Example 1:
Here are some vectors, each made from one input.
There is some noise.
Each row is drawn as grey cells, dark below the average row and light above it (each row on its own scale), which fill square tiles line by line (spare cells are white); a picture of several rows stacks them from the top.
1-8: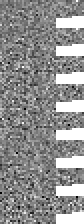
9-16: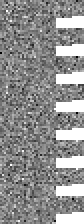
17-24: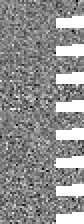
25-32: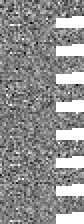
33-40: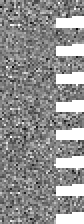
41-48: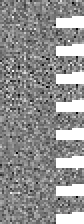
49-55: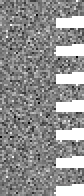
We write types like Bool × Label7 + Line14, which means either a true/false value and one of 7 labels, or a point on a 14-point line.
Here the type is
Circle6 + Tree7 + Unit.
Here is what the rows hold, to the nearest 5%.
About 40% of them hold a point on a 6-point circle. About 10% of them hold a fixed value. The rest hold a node of a 7-node tree.
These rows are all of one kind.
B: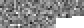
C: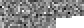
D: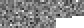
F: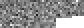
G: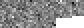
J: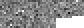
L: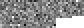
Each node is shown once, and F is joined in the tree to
D, J and L.
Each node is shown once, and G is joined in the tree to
L.
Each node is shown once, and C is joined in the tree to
J.
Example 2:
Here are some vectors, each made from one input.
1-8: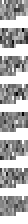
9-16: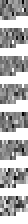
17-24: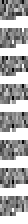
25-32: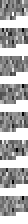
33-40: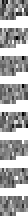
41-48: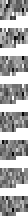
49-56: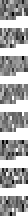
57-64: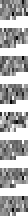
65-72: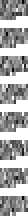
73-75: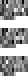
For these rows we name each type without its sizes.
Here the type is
Bool × Line.
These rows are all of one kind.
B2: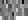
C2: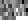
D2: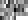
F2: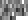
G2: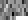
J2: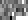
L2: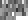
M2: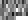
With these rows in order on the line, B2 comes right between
C2 and L2.
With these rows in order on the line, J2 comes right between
C2 and F2.
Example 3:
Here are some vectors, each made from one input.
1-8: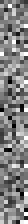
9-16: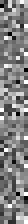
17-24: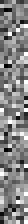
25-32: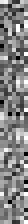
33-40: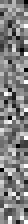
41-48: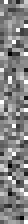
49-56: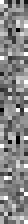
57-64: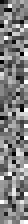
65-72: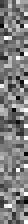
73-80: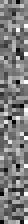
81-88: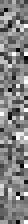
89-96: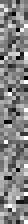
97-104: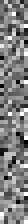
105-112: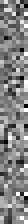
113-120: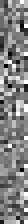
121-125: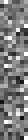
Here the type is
Bool × Bool × Bool × Bool + Line9.
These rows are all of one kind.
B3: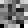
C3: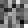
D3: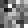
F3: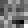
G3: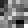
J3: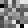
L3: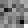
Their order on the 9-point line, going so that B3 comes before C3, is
D3, J3, G3, L3, F3, B3, C3.
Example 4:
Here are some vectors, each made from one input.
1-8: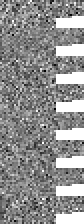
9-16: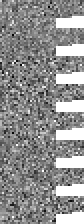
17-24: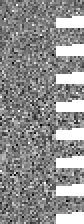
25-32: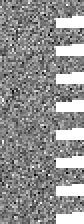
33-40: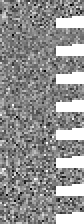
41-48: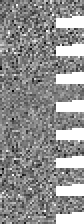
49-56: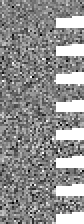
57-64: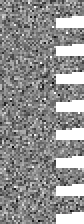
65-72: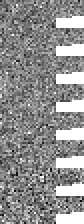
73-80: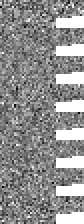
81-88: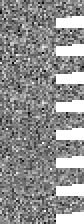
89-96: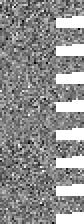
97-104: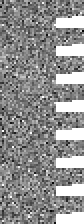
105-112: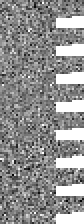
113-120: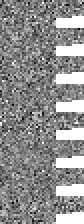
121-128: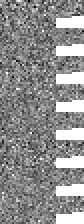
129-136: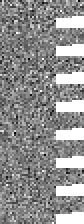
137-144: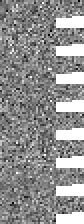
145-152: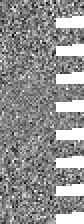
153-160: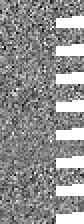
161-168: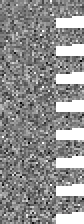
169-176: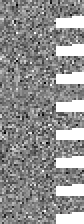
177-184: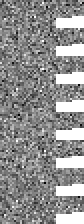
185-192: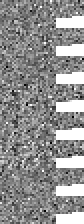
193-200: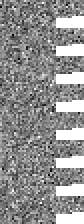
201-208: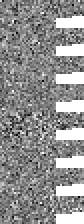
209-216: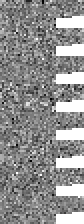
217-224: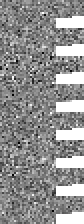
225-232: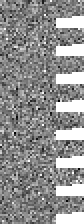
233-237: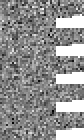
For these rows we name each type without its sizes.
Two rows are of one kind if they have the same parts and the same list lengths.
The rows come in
3 kinds.
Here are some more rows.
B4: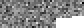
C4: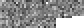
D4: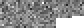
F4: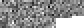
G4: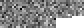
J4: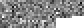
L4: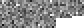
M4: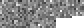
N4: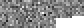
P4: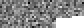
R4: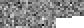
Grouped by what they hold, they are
B4, C4, D4, F4, G4, J4, P4
L4, M4, N4
R4

